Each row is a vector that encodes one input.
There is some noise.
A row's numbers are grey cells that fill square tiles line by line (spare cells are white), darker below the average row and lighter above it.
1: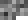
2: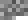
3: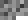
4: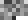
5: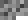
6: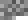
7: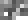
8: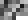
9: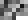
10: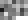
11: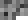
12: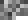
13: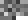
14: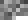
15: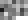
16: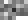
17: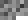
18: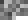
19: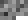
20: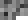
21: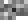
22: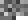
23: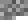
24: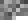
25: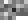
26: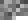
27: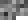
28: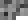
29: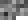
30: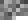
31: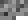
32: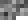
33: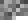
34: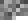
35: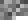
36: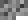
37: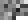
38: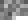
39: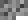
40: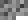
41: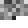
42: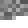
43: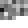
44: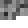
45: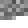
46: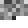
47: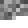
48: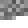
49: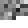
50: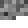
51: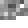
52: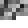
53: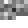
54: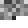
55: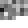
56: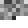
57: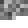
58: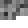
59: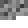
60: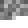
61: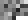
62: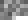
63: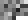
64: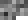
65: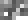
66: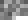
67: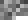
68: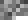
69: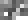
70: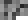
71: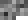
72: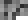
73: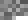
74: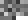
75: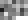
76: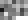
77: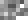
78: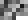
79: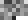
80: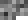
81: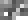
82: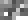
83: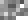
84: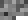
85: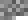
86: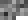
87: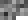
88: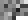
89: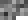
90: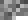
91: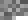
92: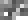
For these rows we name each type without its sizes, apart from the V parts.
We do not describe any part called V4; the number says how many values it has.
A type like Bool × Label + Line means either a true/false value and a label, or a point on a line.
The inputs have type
Bool × (Line + V4).
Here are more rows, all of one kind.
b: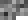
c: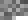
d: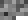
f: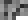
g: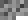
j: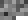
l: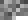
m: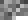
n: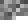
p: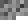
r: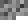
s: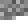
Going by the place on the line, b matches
l, m and n.
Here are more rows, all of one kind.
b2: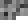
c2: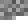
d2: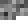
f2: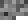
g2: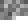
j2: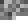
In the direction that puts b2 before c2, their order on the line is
g2, j2, f2, d2, b2, c2.
